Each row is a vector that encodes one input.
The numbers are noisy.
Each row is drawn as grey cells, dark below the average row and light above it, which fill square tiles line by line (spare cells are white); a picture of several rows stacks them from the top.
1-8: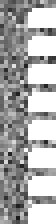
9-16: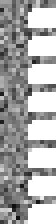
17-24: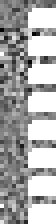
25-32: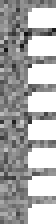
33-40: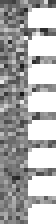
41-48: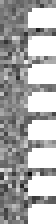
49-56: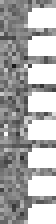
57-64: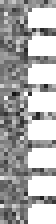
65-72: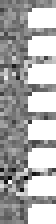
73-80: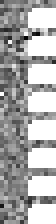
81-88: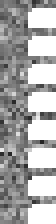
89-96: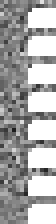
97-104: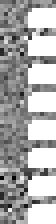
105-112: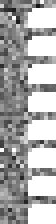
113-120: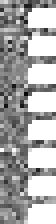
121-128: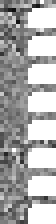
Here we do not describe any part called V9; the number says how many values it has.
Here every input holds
a point on an 8-point line, a true/false value and a value of V9.
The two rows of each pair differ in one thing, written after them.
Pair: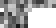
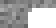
the true/false value
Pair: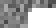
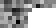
the true/false value
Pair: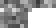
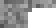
the true/false value
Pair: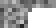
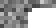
the true/false value
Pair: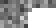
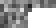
the true/false value
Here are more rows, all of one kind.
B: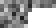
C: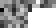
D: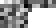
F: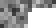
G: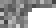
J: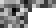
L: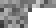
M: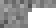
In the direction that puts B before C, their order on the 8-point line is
D, G, J, F, M, B, L, C.
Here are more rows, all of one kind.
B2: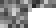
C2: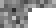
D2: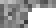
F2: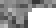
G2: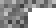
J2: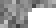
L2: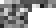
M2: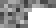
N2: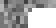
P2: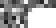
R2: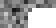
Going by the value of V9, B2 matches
F2 and J2.
